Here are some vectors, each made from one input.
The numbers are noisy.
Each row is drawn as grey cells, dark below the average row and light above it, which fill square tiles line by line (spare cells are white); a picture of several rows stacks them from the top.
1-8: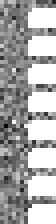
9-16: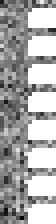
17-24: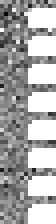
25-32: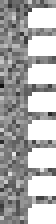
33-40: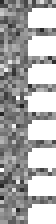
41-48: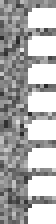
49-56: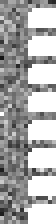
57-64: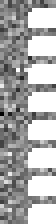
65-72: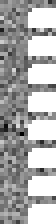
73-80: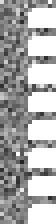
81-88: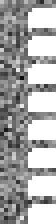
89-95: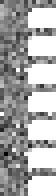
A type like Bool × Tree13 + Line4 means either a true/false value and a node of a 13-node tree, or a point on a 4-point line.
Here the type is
Line8 × List2(Line9).
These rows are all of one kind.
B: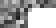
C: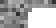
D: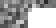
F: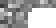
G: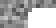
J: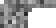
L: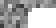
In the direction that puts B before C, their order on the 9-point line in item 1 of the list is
D, B, G, C, F, L, J.
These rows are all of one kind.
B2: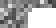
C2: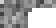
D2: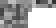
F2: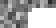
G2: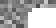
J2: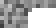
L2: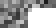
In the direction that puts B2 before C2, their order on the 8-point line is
B2, F2, G2, J2, C2, D2, L2.
